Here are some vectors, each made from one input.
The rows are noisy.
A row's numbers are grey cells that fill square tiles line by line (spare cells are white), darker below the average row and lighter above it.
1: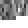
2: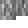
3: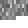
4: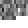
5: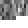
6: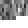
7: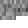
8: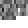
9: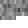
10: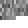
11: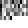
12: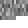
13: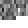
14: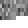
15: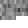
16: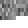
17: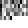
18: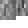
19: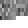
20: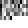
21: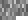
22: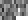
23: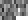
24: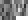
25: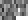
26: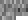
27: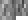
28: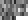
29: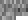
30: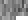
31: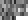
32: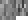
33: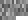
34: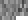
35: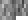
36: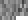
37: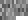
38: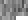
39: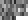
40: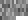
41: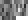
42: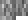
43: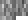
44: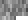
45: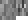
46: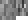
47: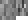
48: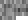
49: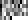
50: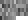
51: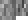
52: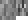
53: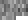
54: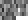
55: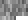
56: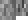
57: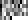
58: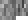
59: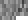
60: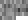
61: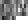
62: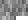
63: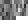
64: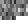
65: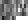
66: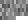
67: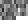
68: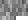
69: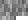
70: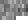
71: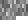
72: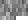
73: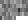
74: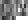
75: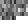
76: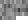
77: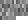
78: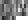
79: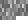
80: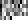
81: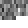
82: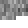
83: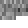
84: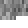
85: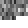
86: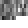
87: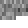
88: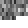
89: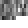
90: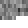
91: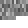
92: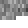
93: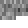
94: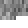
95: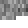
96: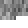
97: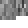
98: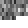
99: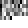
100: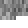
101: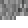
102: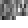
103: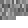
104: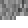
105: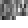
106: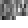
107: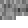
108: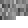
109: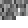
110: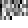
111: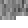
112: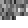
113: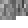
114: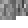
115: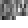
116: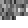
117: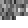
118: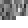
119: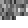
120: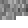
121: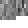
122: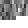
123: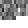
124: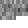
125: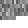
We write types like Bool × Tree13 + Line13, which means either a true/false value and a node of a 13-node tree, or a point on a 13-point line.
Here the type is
List2(Line4).
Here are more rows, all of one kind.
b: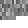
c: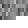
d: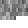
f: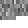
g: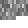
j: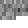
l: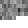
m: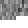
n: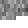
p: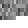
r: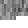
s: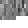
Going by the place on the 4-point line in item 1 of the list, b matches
c, f, g and p.
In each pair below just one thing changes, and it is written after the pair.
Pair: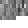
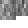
the place on the 4-point line in item 2 of the list
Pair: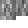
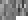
the place on the 4-point line in item 2 of the list
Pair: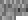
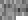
the place on the 4-point line in item 2 of the list
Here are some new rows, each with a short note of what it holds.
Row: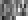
a list of one item
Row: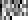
the empty list
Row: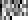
the empty list
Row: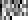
the empty list
